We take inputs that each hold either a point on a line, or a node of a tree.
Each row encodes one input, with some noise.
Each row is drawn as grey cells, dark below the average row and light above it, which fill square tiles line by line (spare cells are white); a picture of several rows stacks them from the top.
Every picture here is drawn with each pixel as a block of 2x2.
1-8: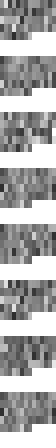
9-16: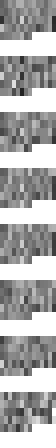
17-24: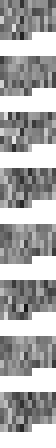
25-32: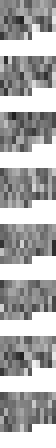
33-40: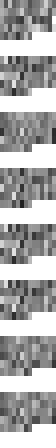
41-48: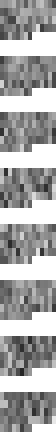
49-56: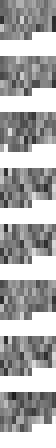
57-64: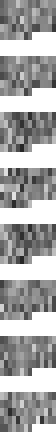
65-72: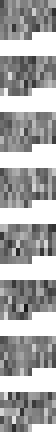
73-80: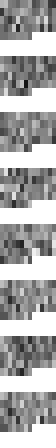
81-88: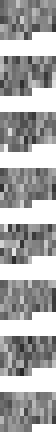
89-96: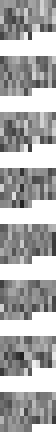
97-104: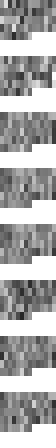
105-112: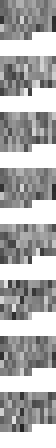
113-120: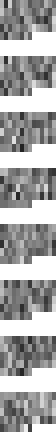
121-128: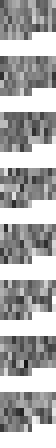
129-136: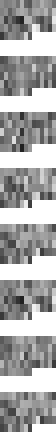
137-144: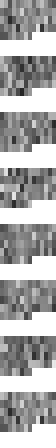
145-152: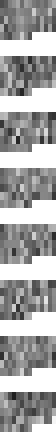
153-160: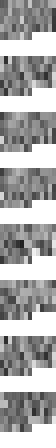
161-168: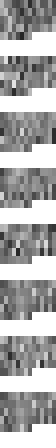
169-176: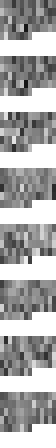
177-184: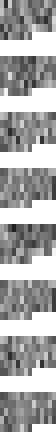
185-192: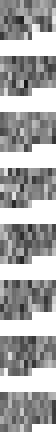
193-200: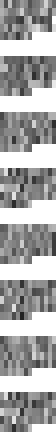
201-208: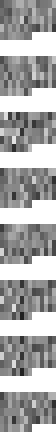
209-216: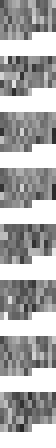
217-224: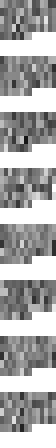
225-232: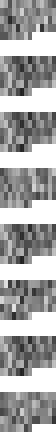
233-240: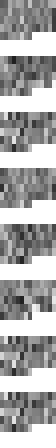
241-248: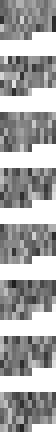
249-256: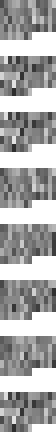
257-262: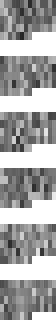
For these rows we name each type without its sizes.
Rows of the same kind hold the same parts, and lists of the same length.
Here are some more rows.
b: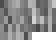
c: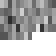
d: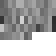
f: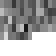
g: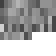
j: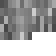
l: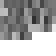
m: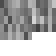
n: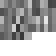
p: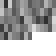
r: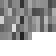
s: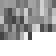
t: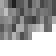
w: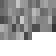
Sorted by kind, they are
b, d, g, j, m, w
c, f, l, n, p, r, s, t

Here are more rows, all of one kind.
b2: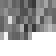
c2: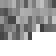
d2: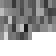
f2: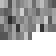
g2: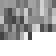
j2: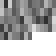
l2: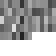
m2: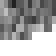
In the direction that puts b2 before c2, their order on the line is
b2, d2, m2, j2, g2, c2, f2, l2.
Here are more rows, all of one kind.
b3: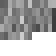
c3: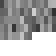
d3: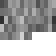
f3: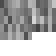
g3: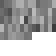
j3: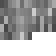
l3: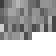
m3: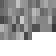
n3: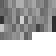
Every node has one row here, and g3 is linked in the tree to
f3 and n3.
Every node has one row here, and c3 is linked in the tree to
b3.
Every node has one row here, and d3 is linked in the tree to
j3 and n3.
